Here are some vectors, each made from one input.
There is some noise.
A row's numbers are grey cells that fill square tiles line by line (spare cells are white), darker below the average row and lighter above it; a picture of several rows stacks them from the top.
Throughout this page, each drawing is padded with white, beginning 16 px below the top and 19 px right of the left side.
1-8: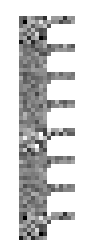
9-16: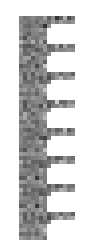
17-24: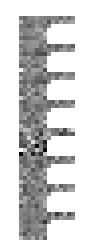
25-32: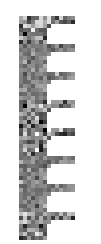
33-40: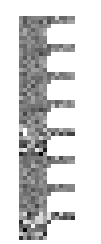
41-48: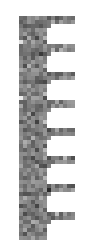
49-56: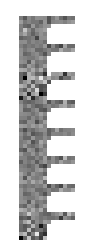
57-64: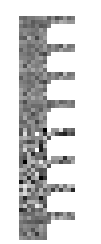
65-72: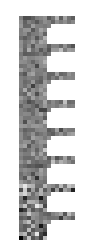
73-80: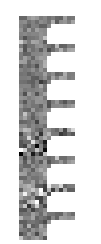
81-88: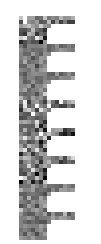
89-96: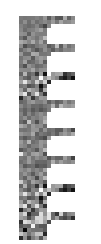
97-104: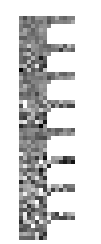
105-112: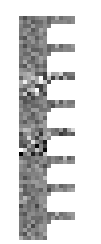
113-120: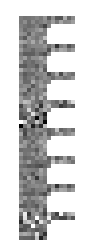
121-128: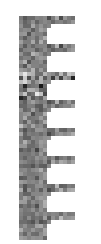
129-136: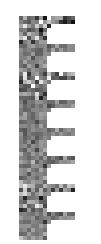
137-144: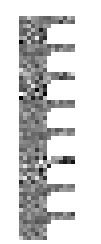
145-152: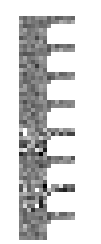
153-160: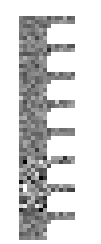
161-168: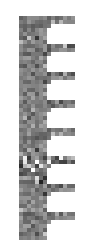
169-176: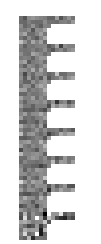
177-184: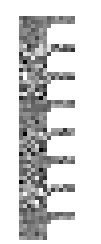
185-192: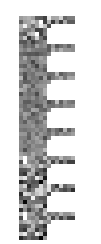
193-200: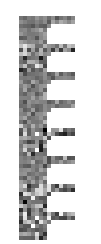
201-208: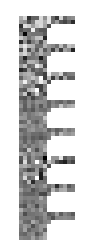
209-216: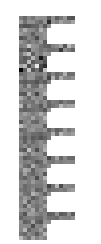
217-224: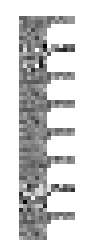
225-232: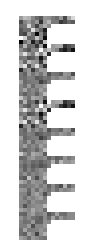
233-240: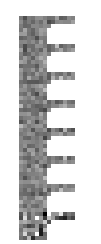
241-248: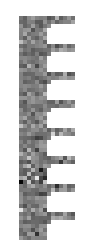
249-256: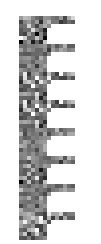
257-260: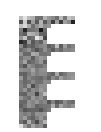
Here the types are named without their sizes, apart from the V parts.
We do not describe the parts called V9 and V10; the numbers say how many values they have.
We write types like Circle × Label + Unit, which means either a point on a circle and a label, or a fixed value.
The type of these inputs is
Tree × (Tree + V9) + V10.
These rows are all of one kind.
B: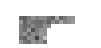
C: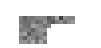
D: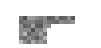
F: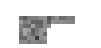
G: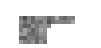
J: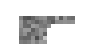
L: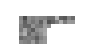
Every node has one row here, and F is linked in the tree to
B, G and J.
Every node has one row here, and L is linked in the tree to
G.
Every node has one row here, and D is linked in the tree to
B.
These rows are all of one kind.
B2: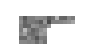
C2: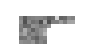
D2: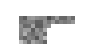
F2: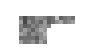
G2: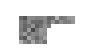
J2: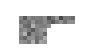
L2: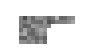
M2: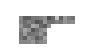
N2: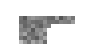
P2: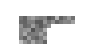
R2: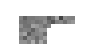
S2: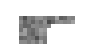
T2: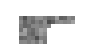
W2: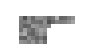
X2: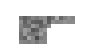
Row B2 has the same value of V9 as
C2, M2, P2 and X2.
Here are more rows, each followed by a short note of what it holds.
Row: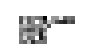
a value of V10
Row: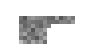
a node of a tree and a value of V9
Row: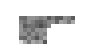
a node of each of two trees
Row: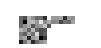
a value of V10
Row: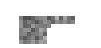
a node of a tree and a value of V9
